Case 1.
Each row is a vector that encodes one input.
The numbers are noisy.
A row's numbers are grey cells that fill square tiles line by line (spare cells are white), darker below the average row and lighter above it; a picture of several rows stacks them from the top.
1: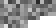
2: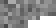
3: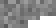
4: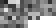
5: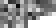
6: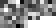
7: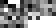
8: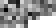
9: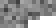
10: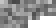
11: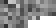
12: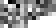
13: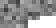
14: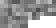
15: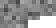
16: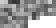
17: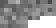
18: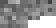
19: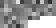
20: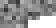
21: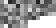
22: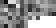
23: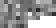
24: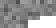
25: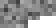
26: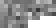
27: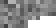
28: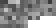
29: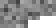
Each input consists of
a point on a 4-point line.
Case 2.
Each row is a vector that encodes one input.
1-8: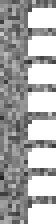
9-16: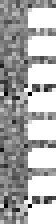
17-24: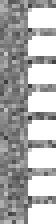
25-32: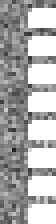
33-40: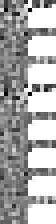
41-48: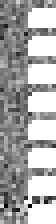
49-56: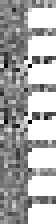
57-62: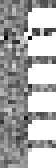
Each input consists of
either a fixed value, or four true/false values.
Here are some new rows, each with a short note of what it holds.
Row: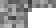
four true/false values
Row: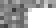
four true/false values
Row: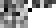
a fixed value
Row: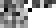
a fixed value
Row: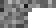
four true/false values
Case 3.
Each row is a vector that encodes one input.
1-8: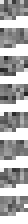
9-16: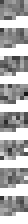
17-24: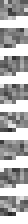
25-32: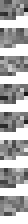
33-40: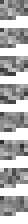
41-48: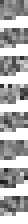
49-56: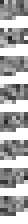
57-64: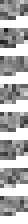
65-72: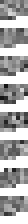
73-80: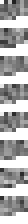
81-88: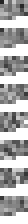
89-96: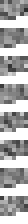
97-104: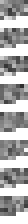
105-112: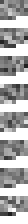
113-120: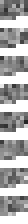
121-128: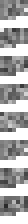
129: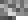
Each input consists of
a point on an 8-point circle.
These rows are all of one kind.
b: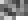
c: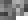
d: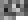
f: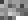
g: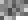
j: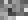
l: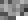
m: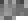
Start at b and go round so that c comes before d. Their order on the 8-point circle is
b, g, j, m, f, l, c, d.
